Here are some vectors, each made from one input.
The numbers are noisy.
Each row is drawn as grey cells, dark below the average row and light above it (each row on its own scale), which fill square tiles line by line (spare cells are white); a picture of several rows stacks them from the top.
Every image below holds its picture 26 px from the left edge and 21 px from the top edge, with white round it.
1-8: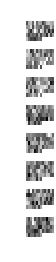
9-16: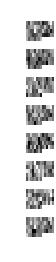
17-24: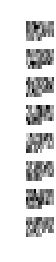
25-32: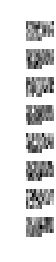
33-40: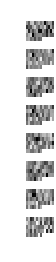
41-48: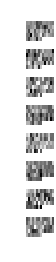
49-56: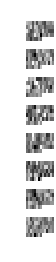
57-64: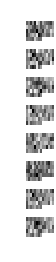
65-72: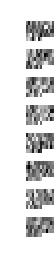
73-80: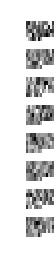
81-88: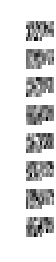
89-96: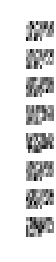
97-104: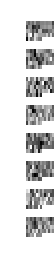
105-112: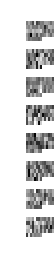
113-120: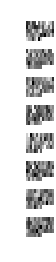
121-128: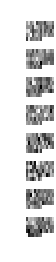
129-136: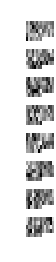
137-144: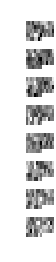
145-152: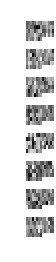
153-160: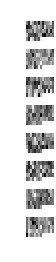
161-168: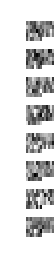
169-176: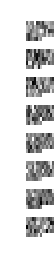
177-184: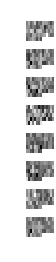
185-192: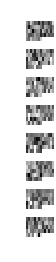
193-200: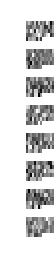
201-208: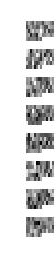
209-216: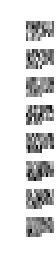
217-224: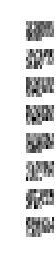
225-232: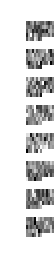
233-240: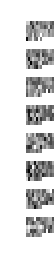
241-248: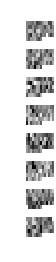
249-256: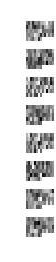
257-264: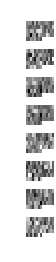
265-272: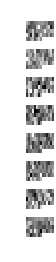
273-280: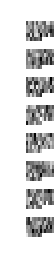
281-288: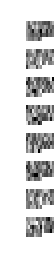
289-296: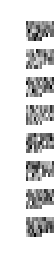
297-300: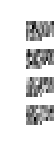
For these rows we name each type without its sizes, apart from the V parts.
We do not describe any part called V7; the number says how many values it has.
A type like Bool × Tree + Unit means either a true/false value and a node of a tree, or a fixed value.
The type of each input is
(Bool × Bool × Bool + Unit) × (Circle + Line × (Line + V7)).
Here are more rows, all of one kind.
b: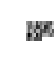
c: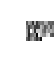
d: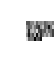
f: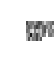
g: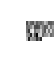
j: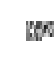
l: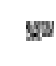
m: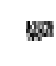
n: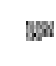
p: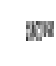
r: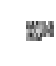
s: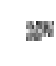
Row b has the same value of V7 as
r and s.
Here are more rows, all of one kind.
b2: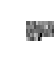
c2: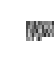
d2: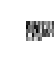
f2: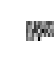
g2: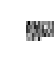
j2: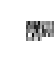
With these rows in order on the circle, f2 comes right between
b2 and c2.
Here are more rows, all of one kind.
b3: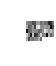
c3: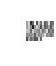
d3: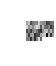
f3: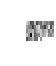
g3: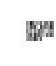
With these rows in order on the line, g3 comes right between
c3 and d3.
